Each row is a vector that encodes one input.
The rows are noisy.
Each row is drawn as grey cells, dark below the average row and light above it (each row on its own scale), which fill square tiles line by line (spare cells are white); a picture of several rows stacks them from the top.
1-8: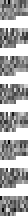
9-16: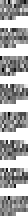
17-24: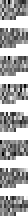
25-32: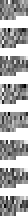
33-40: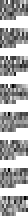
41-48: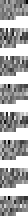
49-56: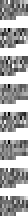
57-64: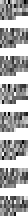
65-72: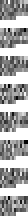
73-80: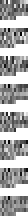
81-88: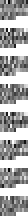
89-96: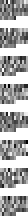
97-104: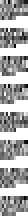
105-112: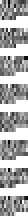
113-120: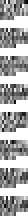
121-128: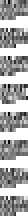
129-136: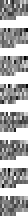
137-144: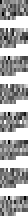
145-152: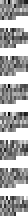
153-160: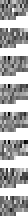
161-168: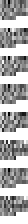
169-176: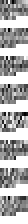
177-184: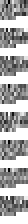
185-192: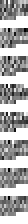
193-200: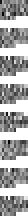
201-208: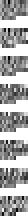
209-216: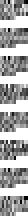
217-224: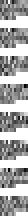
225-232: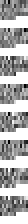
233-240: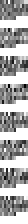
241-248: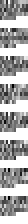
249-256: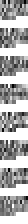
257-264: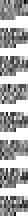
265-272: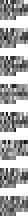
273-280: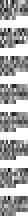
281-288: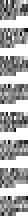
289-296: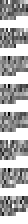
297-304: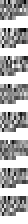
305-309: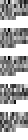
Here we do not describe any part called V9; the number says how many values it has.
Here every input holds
a list of up to two items, each a true/false value and a value of V9.
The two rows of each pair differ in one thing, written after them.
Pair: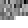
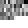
the true/false value in item 2 of the list
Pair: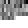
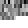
the value of V9 in item 1 of the list
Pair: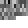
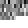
the true/false value in item 1 of the list
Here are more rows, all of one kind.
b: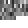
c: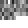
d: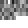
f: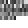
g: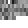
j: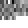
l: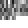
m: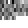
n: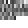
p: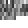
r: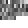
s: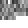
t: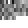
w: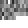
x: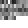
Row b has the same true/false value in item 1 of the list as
f, n, p and r.
